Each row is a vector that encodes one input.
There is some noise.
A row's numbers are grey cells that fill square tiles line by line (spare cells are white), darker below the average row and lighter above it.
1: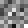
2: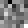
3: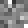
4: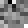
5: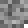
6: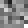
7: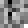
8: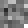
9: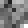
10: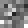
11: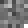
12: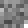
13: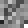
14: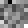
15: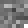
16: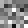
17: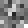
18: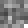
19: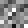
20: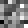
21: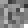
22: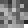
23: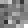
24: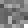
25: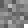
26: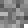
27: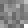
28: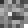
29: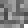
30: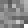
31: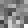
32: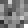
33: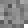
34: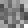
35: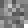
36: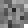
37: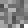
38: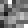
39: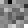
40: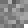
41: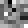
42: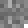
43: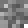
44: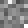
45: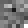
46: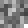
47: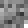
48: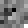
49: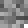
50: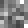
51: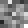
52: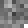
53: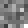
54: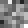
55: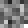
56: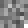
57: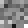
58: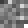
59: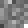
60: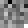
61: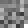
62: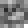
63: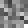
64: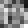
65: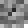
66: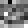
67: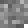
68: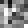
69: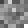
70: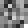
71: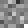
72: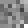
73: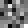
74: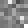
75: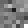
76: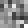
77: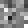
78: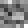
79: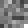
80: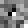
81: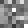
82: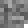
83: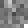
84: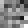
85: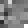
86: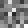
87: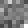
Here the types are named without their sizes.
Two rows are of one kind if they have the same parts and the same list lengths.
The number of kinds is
2.
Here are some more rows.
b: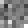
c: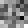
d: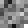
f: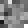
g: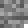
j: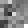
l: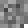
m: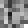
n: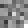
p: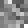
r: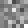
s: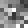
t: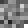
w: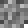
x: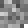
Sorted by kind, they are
b, c, d, m, s
f, g, j, l, n, p, r, t, w, x

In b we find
two labels.
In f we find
a label and a node of a tree.
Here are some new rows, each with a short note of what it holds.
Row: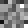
a label and a node of a tree
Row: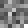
a label and a node of a tree
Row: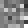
two labels
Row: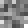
two labels
